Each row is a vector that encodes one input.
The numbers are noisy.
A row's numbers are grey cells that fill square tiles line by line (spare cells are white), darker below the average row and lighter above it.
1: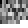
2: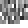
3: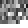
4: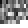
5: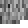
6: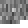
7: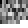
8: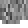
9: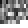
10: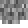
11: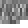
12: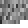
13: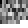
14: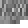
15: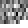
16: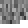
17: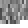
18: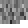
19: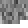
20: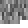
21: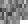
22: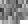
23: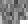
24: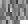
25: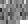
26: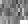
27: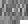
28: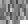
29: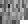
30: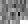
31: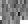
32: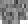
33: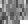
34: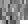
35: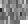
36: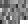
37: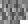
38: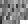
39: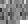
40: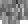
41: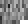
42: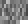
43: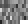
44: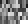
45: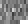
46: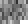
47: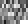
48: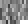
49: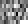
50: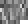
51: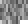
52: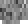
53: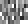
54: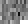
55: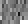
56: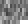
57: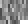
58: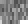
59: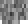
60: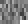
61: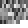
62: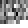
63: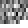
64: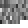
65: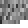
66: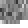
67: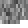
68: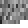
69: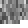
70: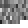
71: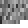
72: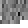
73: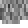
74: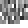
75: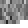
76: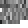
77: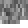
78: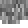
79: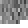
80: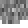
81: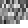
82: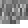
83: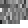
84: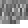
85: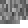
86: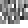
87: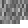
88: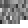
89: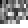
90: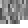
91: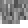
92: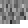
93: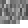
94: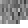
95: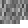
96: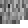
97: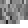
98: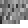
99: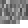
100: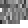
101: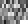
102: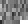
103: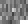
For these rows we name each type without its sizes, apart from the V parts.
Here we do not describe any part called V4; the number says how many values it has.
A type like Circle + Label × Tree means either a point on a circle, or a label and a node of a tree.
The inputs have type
Bool × V4 + List(Line).
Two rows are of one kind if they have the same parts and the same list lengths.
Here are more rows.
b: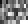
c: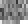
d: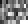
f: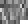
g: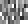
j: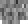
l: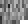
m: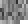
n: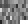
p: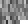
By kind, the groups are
b, d
c, j, m
f, l, n
g
p

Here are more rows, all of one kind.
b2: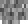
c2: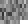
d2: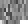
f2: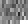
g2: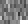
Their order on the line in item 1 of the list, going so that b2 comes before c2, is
f2, g2, b2, c2, d2.
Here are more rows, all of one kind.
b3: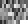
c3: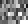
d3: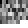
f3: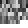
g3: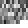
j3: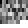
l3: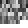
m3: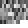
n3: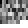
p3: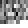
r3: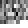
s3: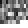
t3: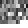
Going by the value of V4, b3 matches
g3 and m3.
